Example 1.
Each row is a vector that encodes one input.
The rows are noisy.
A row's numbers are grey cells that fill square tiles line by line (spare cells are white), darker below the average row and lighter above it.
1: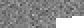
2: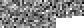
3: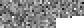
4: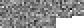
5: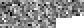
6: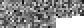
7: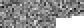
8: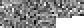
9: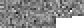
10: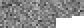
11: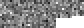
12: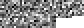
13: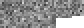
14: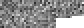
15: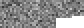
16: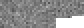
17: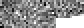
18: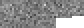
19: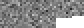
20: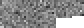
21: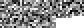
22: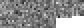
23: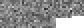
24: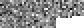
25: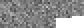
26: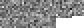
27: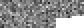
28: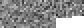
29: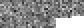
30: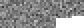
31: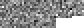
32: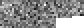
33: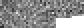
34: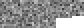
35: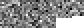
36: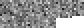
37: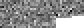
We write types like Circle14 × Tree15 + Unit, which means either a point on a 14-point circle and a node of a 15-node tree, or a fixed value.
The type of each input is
Tree8.
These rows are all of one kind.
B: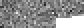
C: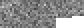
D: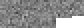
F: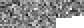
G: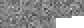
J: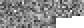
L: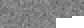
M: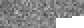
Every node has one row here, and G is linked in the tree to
C.
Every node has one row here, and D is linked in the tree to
F and J.
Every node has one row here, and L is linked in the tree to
C, F and M.
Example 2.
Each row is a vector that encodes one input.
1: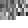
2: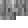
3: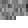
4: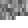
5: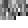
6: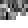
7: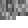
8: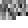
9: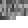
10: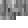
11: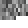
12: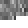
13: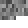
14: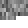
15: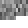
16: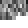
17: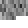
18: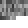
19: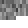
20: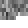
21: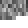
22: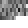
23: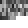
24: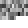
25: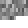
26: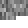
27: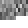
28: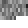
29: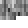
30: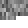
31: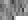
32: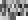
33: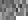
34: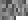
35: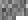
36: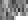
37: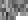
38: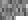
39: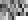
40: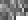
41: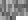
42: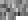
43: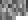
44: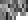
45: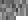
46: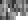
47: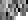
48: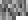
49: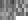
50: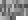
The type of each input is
Bool × Bool × Bool × Bool.
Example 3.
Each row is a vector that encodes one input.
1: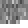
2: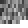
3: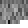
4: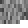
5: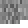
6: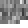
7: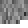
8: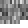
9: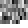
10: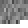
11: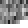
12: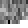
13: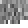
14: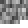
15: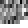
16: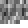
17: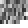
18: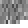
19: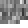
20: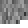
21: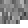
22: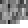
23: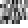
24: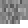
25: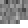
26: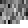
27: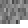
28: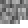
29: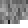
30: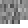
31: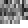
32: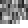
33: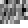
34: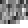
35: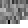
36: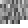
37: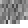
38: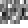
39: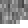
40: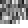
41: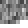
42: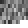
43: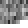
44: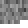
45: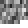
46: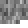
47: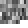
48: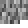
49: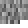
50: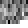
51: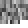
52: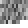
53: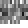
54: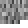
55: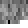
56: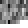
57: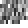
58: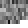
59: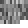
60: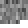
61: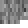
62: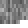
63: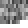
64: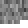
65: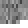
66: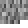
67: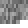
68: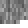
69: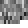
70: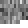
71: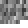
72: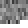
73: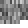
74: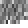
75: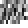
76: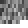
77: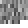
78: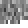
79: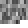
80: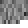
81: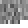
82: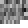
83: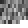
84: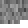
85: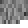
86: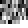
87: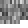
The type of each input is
Line13.
